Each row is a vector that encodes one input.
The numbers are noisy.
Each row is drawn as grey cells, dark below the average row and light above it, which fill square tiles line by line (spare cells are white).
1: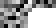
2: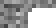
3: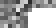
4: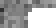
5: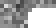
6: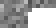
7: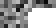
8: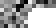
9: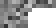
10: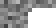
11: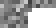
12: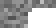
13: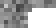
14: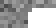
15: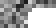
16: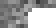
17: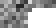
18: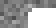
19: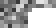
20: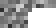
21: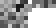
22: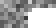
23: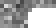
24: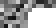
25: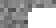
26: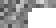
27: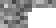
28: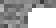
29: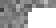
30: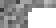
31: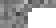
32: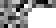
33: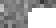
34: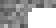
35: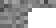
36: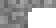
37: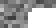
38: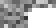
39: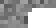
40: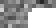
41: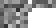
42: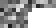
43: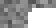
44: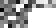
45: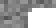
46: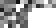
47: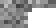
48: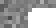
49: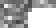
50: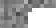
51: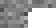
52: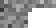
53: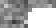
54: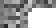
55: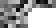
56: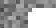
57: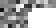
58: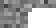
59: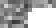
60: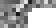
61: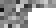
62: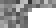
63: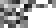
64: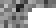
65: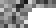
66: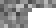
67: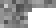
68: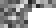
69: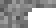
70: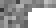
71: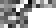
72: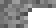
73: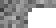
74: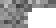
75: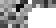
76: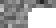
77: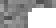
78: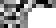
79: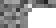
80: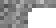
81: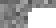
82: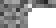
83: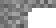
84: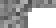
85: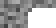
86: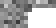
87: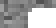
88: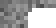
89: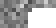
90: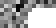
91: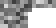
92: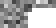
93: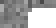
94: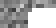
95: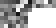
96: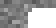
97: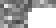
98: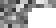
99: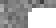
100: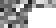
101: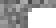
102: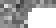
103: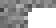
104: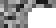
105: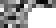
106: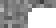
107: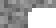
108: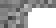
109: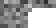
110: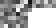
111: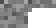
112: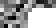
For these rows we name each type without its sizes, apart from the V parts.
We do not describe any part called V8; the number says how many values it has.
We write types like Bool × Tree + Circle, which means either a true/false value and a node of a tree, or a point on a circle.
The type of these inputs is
Line + (Tree + Unit) × V8.
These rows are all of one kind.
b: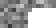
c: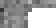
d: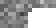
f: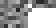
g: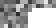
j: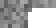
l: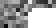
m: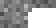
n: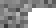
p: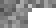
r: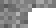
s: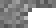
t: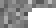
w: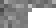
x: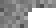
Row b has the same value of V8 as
l, m, n and s.
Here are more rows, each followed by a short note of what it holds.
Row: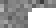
a value of V8
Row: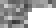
a point on a line
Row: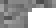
a value of V8
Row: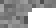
a value of V8
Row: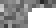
a value of V8
